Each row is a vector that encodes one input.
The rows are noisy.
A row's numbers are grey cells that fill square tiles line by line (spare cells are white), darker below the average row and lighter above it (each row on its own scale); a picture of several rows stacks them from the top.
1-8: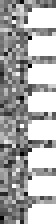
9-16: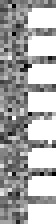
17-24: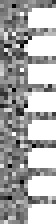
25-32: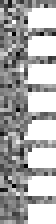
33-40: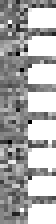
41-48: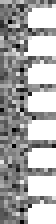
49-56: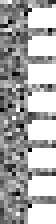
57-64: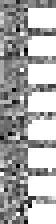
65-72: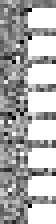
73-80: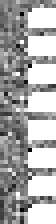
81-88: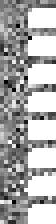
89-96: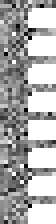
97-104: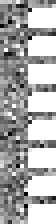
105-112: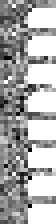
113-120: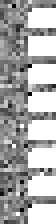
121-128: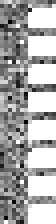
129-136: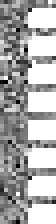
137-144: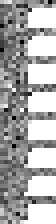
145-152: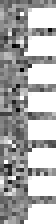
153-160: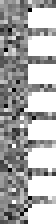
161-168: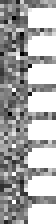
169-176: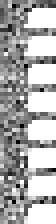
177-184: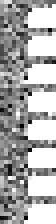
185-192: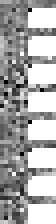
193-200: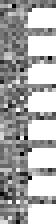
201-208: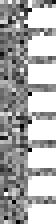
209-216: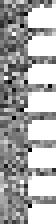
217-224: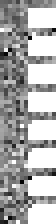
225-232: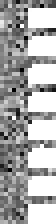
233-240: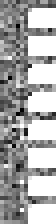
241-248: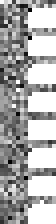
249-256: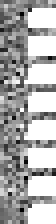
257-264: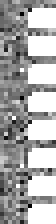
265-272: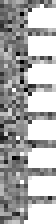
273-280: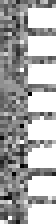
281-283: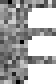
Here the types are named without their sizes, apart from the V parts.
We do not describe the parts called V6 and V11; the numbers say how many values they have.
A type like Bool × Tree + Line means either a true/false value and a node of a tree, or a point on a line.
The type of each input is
Bool × (Line + V6) × (Line + V11).
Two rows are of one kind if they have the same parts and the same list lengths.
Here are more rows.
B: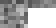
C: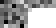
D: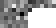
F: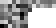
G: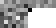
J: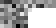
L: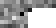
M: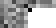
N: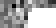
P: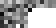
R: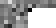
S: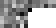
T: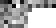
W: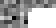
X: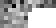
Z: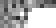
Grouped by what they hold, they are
B, Z
C, J, N, T, W, X
D, G, M, P, R
F, L, S

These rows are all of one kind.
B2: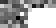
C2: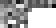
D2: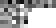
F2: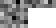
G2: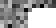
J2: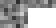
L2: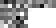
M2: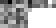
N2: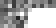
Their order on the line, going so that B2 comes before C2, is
F2, B2, G2, C2, L2, N2, D2, M2, J2.
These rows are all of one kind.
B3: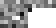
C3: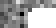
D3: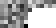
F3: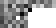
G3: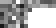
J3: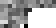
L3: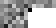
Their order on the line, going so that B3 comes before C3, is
L3, F3, D3, B3, G3, C3, J3.
